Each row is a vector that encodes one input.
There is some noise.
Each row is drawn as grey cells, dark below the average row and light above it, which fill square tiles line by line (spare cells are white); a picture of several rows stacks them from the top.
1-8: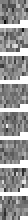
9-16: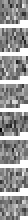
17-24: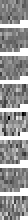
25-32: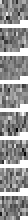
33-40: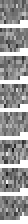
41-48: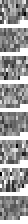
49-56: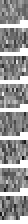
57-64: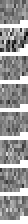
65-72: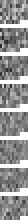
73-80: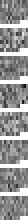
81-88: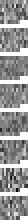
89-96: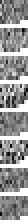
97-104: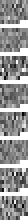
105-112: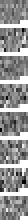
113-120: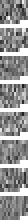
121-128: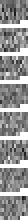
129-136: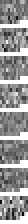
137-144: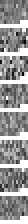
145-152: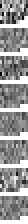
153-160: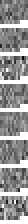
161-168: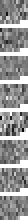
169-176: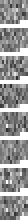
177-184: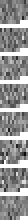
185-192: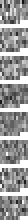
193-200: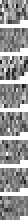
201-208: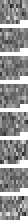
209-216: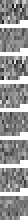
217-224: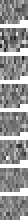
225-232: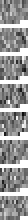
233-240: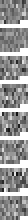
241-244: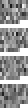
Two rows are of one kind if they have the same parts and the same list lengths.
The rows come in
3 kinds.
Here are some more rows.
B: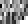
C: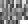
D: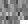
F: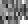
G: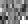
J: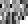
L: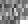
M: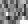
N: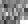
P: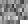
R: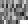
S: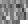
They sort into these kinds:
B, J
C, P, R, S
D, F, G, L, M, N

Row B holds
a fixed value.
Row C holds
a point on a 6-point circle.
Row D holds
a node of a 12-node tree.
